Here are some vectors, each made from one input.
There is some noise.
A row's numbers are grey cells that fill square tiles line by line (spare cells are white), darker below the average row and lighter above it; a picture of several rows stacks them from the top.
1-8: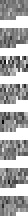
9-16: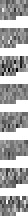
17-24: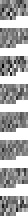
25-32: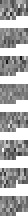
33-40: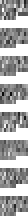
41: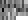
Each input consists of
a point on each of two 3-point lines and a true/false value.
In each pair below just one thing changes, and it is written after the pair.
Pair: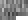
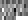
the true/false value
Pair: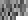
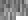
the true/false value
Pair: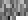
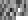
the place on one of the two 3-point lines
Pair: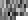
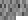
the place on one of the two 3-point lines
